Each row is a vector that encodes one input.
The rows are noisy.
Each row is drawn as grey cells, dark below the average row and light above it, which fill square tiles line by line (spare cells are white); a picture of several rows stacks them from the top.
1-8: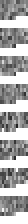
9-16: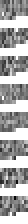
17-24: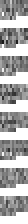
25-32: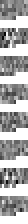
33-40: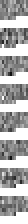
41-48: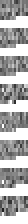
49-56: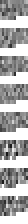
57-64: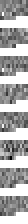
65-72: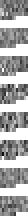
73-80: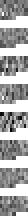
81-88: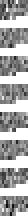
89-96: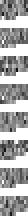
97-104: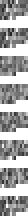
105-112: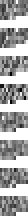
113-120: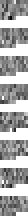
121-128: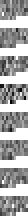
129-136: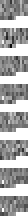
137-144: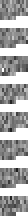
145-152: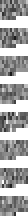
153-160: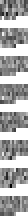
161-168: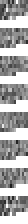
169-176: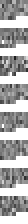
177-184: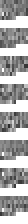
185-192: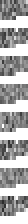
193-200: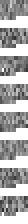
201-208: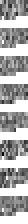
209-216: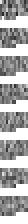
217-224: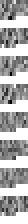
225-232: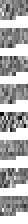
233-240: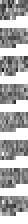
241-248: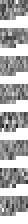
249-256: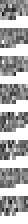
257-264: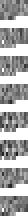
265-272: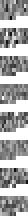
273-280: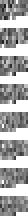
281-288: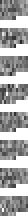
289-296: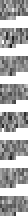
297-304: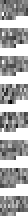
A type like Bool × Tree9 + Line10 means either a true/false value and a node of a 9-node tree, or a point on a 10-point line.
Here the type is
Bool × Line6 + List3(Line7).
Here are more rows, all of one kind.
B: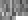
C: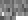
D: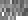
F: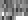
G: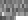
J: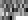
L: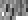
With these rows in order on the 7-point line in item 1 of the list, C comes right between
B and G.
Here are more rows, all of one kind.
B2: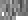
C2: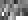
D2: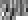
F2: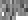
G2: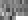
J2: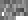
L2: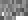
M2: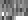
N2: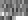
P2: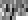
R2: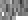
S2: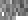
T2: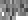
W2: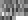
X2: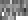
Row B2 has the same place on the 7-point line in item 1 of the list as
F2, R2, S2 and T2.
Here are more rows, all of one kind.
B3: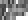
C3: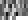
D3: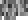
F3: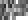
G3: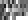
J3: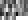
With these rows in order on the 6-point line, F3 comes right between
C3 and D3.
